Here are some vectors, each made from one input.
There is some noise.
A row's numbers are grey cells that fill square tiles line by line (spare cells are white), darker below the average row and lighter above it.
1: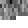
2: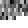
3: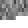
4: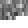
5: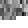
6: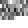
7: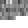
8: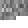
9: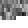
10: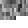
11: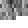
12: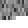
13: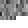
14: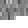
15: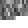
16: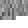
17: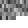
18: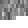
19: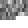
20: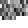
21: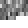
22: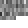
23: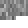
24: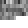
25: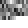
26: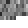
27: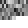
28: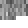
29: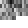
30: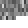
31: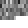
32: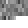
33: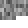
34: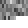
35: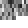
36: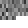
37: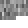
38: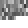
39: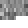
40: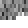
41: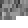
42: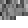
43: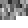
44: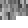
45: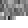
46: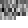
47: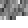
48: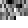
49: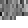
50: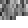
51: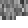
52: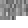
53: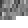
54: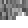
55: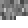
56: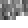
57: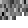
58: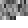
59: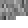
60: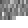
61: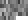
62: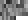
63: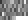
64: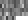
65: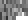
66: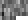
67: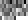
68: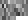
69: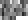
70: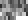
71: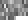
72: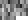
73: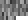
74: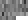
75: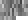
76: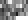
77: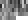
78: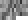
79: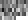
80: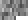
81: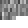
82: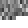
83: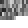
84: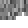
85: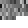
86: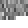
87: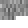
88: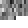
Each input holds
a list of up to three points on an 8-point line.
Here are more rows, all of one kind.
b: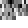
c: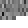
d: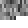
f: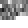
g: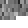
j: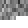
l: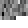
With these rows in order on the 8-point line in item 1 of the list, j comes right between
b and g.
